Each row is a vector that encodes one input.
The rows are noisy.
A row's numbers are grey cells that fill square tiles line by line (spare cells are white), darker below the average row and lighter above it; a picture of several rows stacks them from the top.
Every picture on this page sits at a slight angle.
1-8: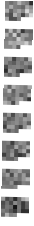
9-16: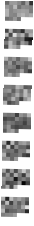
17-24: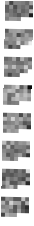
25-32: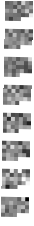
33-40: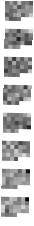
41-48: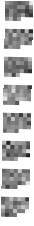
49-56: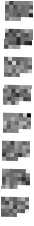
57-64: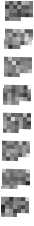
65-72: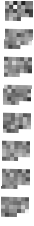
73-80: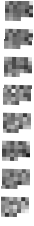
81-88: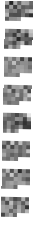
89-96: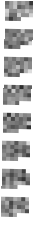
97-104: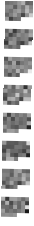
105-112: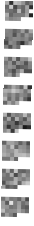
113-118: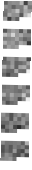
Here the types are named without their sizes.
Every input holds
a point on a line.
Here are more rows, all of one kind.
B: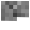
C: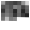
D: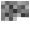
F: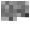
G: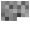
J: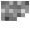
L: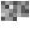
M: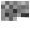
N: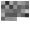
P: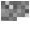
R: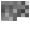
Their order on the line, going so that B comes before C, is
L, P, J, G, B, R, N, C, M, F, D.
